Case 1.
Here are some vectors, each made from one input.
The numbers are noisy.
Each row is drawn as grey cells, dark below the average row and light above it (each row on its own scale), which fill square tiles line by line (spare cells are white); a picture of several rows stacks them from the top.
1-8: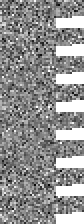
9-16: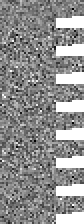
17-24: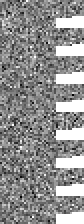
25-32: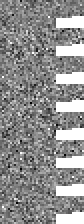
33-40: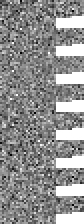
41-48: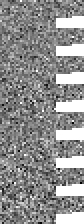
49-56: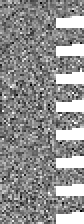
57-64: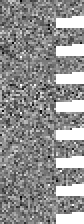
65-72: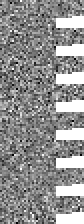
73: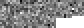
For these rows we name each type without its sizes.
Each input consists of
a point on a line and a true/false value.
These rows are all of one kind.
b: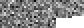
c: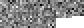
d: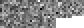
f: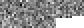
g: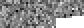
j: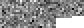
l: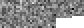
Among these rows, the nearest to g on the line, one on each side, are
d and j.
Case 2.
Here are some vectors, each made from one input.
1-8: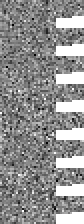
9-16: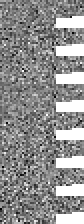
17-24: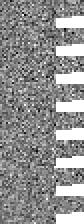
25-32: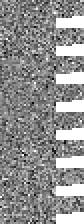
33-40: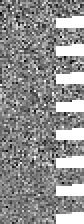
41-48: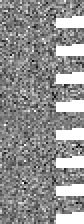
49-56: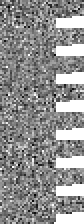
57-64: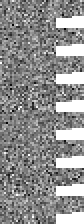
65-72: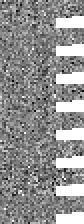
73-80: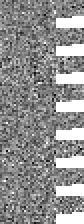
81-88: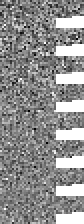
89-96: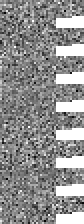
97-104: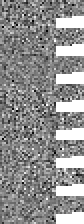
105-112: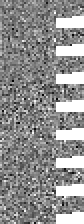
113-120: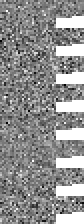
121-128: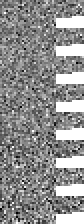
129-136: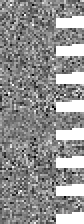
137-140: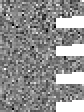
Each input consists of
a list of up to two points on a 15-point line.
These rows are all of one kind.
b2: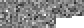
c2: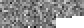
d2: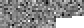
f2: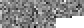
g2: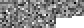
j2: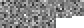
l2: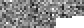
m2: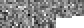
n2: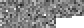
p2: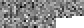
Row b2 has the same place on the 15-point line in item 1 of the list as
g2, j2, n2 and p2.
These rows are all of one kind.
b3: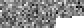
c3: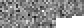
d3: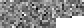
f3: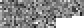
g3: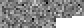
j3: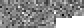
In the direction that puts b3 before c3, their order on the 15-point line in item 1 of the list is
g3, j3, d3, b3, c3, f3.
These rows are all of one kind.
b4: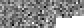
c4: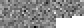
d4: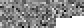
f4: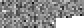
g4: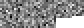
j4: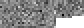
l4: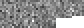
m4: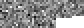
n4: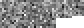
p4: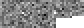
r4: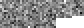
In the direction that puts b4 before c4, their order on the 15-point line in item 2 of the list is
b4, m4, j4, g4, d4, l4, p4, n4, r4, c4, f4.
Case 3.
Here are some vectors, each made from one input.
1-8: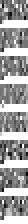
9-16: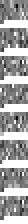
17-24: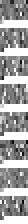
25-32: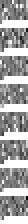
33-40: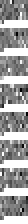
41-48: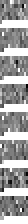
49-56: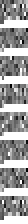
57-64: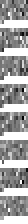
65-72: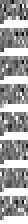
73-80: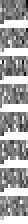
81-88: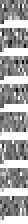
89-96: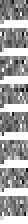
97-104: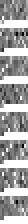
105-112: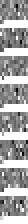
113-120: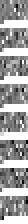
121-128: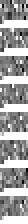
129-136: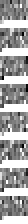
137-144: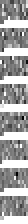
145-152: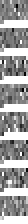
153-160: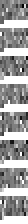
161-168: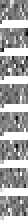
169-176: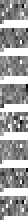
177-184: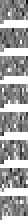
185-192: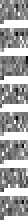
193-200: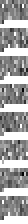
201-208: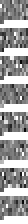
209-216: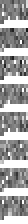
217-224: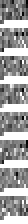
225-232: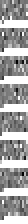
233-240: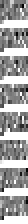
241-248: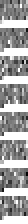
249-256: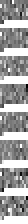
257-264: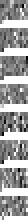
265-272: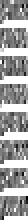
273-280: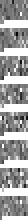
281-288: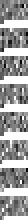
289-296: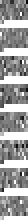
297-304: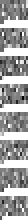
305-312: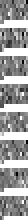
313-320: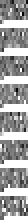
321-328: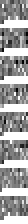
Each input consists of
a node of a 15-node tree and four true/false values.
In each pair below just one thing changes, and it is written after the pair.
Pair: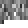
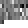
the node of the tree
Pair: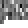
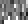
the node of the tree
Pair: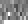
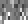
one of the four true/false values
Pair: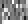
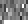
the node of the tree
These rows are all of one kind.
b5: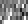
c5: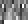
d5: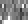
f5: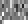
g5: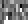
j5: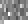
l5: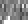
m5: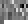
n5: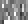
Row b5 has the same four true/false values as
d5, f5 and l5.
